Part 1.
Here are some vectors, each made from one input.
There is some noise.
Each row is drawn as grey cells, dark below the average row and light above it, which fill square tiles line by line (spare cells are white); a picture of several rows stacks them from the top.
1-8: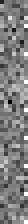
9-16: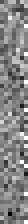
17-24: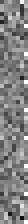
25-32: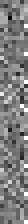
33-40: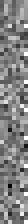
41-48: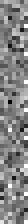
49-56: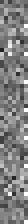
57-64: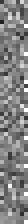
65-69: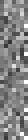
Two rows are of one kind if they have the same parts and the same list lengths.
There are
2 kinds of row.
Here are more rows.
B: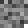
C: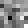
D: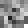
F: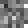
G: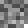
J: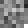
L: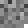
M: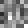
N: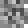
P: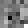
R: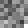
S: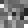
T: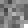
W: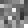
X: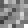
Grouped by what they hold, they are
B, C, D, F, J, M, N, P, R, S, W, X
G, L, T

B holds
a point on a 5-point line and three true/false values.
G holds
a point on a 5-point line.
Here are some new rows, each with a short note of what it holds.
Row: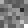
a point on a 5-point line
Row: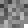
a point on a 5-point line
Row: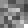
a point on a 5-point line
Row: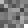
a point on a 5-point line
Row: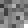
a point on a 5-point line
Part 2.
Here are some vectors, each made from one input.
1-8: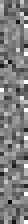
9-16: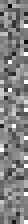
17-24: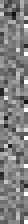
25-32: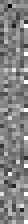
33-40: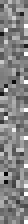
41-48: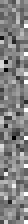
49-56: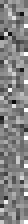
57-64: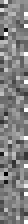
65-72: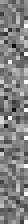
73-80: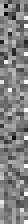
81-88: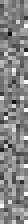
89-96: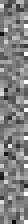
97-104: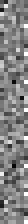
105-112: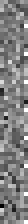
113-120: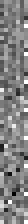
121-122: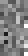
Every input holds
a node of a 13-node tree, together with either a fixed value, or four true/false values.
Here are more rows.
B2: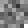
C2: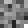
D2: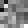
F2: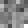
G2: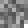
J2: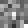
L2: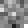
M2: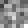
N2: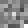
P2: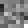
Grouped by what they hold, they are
B2, C2, G2, P2
D2, F2, J2, L2, M2, N2

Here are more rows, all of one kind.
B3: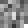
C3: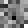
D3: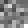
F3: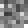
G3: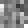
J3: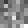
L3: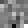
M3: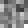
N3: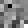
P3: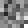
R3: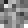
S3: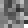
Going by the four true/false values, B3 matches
G3, J3 and M3.
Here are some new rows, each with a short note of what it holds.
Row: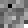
a node of a 13-node tree and four true/false values
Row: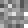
a node of a 13-node tree and four true/false values
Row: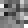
a node of a 13-node tree and four true/false values
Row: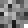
a node of a 13-node tree
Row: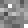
a node of a 13-node tree and four true/false values
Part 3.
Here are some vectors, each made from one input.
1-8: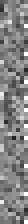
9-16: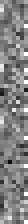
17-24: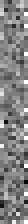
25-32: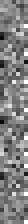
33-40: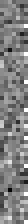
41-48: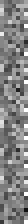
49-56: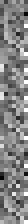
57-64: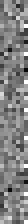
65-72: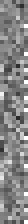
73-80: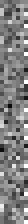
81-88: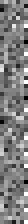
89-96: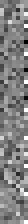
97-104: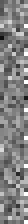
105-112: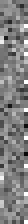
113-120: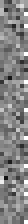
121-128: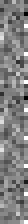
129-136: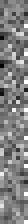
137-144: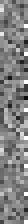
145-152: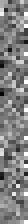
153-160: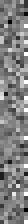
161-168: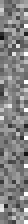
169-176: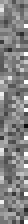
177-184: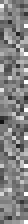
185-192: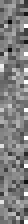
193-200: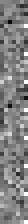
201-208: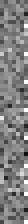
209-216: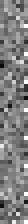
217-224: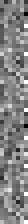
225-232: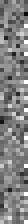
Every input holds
a true/false value, together with either a fixed value, or a node of a 13-node tree.
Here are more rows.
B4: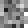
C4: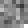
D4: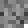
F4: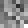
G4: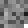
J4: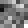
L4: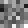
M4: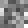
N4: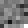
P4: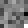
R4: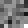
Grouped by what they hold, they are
B4, C4, D4, F4, G4, M4, N4, P4, R4
J4, L4

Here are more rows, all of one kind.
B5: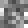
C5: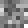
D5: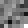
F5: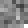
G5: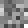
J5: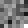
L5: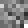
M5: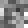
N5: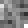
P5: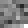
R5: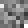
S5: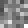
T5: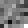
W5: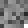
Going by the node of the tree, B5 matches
C5, G5 and M5.
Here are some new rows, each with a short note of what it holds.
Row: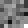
a node of a 13-node tree and a true/false value
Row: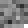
a node of a 13-node tree and a true/false value
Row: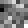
a true/false value
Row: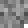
a node of a 13-node tree and a true/false value
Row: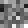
a true/false value
